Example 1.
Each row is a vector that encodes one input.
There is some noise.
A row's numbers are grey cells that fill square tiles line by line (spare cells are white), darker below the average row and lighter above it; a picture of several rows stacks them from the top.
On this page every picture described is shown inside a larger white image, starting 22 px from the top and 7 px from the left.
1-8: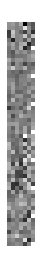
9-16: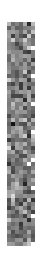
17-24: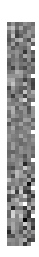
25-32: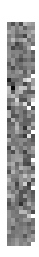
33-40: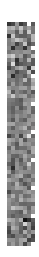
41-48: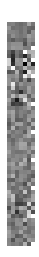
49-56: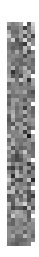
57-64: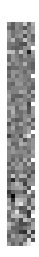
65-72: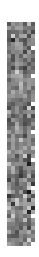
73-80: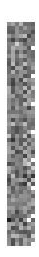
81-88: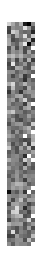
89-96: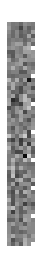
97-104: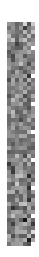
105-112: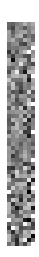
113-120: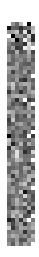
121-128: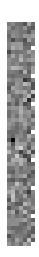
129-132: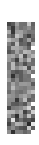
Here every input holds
five true/false values.
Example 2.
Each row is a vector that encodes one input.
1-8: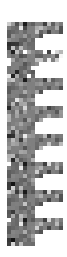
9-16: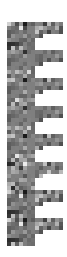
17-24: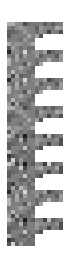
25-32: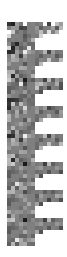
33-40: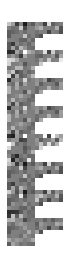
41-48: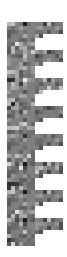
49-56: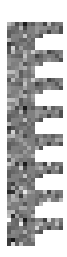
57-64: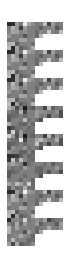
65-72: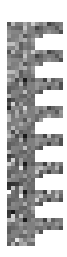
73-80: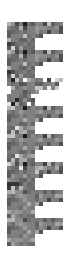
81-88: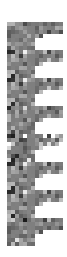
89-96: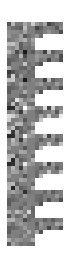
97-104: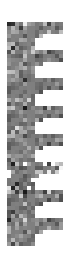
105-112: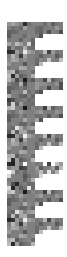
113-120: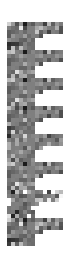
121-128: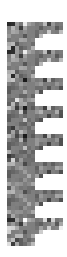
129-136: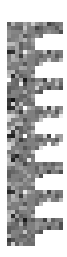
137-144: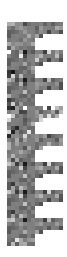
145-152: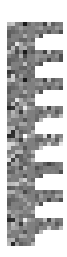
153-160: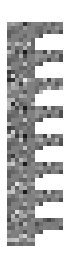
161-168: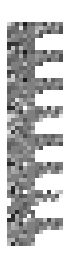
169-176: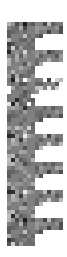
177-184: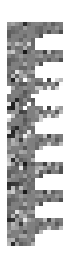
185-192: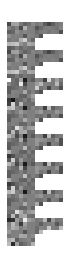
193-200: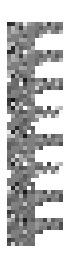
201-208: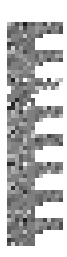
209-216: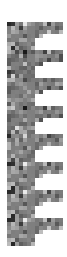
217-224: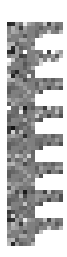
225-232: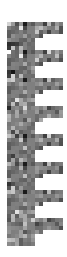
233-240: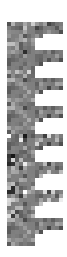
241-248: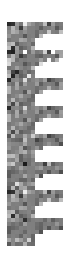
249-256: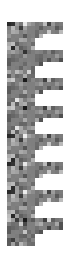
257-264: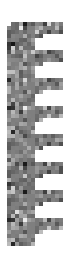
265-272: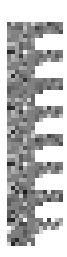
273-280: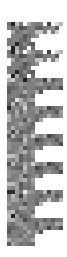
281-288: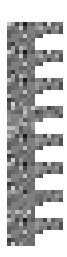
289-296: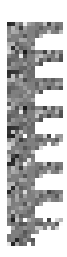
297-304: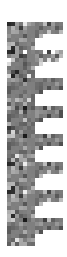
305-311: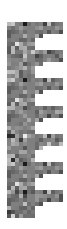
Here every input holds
a point on a 15-point line.
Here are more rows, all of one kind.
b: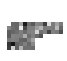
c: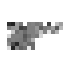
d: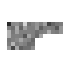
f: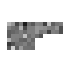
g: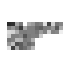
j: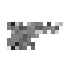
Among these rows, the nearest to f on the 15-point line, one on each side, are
b and d.
